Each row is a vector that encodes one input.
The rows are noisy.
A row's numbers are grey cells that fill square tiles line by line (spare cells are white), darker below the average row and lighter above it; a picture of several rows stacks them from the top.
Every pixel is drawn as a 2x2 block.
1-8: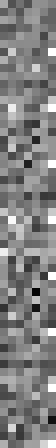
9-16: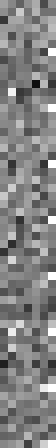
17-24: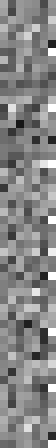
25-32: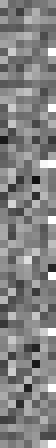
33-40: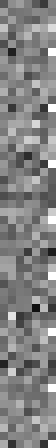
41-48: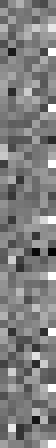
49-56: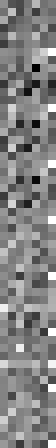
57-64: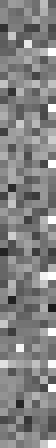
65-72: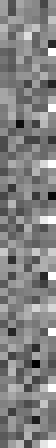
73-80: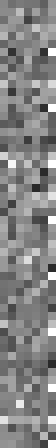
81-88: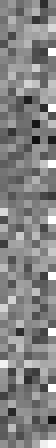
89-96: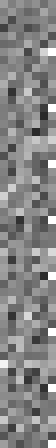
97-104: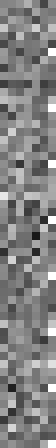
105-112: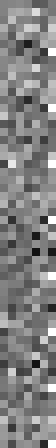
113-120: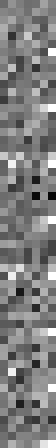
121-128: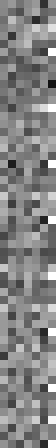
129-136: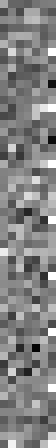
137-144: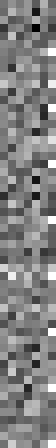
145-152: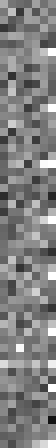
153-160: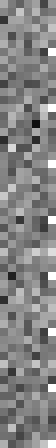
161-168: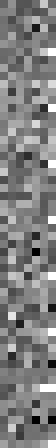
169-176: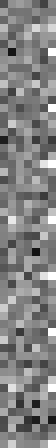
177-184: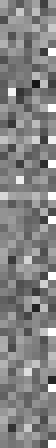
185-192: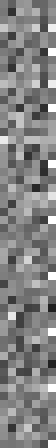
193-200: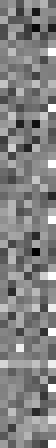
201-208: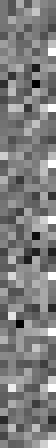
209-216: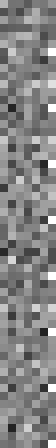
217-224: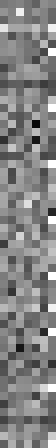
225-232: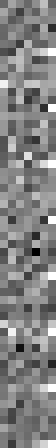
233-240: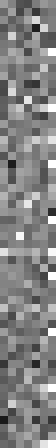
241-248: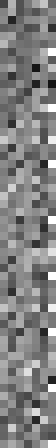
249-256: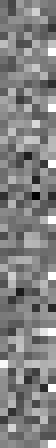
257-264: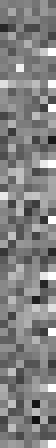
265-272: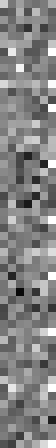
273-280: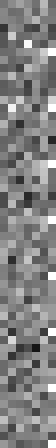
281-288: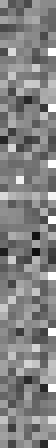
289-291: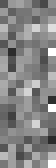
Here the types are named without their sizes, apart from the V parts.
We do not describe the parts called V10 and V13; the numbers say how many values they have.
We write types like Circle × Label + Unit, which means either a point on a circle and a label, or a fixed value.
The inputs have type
Label × (Line + V10) + V13.
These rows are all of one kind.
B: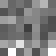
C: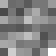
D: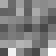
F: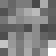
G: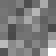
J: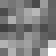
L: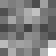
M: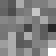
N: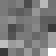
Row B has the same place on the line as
D and N.
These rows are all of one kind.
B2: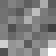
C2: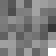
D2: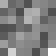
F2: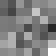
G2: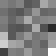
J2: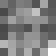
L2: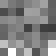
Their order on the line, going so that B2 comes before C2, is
G2, F2, L2, J2, B2, D2, C2.
